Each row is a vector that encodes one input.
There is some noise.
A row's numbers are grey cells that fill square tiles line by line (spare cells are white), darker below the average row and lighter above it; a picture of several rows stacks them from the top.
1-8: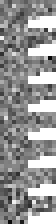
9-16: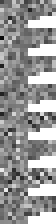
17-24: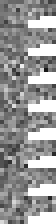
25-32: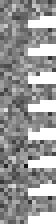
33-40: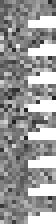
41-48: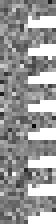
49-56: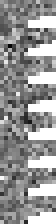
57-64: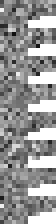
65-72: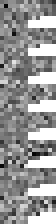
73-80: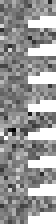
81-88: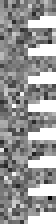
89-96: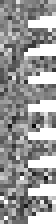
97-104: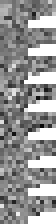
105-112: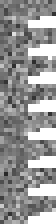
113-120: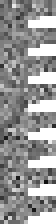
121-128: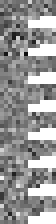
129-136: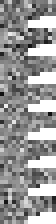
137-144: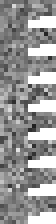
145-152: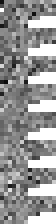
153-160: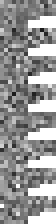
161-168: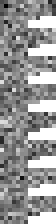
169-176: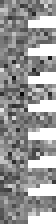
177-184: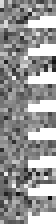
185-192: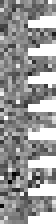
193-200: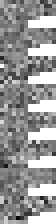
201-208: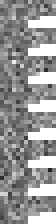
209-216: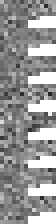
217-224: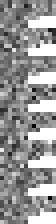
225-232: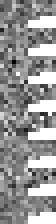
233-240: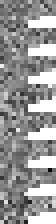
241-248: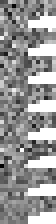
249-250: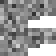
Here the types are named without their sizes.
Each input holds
either a point on a circle, a point on a line and three true/false values, or a node of each of two trees.
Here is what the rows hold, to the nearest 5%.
About 65% of them hold a point on a circle, a point on a line and three true/false values. The rest hold a node of each of two trees.
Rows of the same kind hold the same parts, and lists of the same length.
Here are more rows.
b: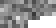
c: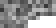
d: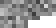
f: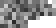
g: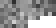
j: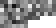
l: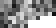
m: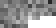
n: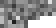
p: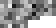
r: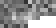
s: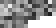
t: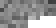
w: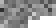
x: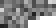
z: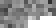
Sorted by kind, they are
b, d, f, j, n, p, s, x
c, g, l, m, r, t, w, z

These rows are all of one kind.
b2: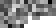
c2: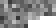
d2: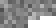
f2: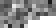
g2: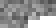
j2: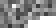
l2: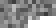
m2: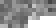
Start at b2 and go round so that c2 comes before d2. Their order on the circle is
b2, j2, c2, l2, d2, g2, m2, f2.
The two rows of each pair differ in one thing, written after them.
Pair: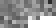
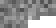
the place on the circle
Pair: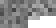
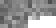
the place on the circle
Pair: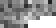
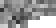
one of the three true/false values
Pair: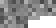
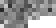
one of the three true/false values
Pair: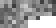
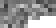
one of the three true/false values
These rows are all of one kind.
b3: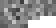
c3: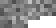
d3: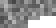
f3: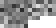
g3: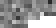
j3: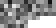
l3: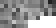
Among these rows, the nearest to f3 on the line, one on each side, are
b3 and d3.
